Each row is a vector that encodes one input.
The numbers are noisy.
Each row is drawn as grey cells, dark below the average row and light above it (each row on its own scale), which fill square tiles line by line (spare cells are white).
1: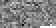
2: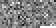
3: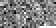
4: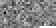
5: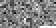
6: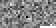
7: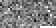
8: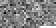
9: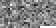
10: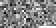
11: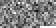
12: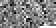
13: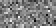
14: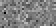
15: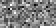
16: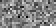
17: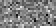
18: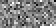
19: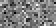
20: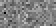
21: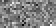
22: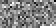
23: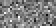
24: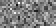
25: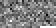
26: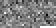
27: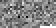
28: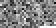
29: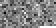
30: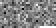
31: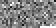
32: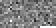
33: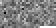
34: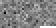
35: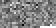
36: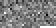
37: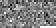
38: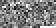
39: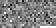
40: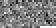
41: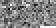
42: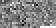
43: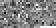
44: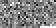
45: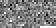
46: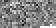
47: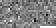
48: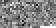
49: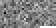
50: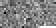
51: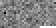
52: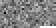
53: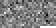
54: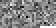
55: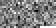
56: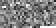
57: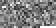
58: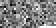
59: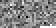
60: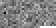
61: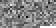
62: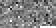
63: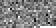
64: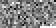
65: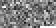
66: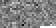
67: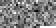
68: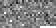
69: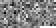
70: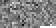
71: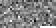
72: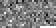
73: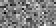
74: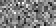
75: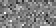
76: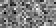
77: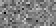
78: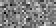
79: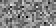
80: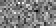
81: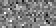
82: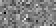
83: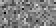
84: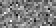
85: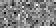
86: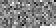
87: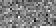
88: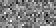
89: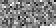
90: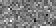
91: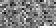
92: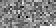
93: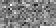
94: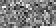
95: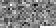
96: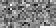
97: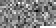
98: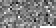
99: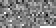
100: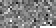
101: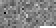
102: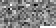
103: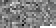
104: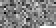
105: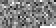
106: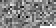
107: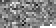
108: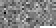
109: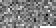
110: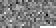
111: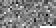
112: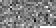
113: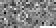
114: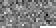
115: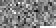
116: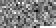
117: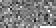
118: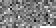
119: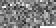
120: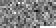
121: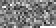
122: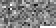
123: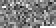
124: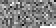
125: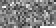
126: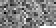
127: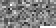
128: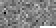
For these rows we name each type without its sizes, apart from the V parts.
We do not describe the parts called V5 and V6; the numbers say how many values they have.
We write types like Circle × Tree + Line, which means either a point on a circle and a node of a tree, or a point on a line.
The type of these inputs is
Bool × (Line + V5) + V6.
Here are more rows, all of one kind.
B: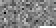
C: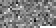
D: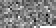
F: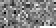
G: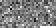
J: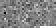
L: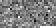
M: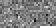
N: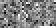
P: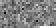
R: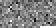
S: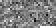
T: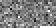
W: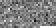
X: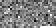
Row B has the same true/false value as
F, J, N and P.
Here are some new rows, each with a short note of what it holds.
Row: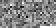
a value of V6
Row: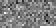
a point on a line and a true/false value
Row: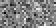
a point on a line and a true/false value
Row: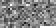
a value of V6
